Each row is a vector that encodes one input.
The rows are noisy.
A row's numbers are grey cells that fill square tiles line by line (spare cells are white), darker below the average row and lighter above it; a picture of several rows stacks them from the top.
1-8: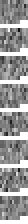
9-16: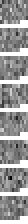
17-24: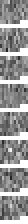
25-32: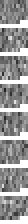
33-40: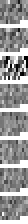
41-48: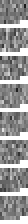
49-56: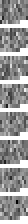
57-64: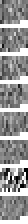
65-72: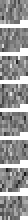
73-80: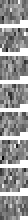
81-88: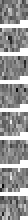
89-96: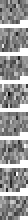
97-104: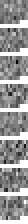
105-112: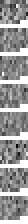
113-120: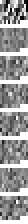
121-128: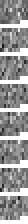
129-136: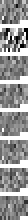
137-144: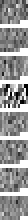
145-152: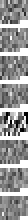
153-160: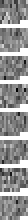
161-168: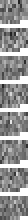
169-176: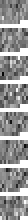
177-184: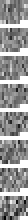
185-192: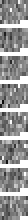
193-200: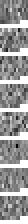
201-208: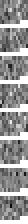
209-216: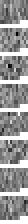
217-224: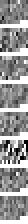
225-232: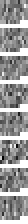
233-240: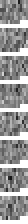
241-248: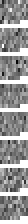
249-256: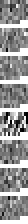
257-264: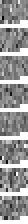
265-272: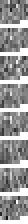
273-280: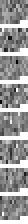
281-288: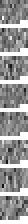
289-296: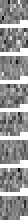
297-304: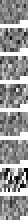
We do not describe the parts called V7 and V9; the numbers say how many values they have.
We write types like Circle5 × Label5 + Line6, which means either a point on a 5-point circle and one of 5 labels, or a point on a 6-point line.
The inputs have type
Label12 × Label12 × Label12 × V7 × V9 + Unit.
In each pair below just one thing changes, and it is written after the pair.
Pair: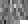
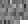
the value of V9
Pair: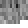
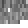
the value of V7
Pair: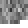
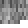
the value of V9
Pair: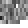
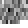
the value of V7
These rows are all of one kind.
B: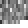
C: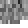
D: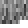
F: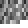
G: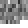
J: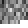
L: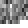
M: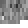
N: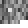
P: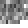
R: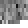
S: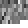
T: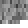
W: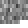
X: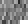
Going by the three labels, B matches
M, R, T and X.
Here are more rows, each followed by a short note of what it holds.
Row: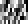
a fixed value
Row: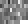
three labels (each one of 12), a value of V7 and a value of V9
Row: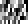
a fixed value
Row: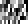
a fixed value
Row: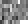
three labels (each one of 12), a value of V7 and a value of V9
